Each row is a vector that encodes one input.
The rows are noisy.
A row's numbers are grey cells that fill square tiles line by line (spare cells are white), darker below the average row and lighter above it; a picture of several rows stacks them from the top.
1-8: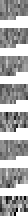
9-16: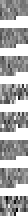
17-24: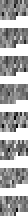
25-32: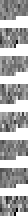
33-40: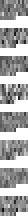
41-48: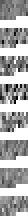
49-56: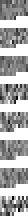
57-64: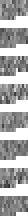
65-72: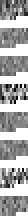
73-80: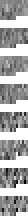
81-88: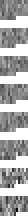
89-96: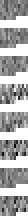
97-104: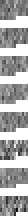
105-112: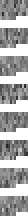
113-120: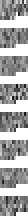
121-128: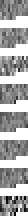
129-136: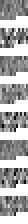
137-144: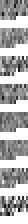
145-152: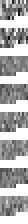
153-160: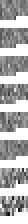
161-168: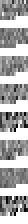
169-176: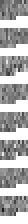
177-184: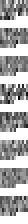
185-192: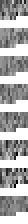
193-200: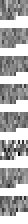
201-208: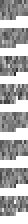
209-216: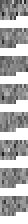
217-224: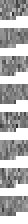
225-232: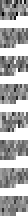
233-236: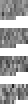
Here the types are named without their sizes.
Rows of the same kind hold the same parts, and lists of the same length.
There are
3 kinds of row.
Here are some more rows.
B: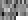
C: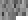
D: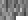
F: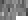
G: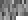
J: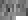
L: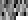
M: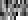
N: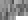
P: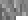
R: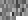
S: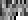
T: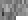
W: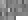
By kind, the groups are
B, C, G, L, T
D, F, J, M, N, P, S, W
R

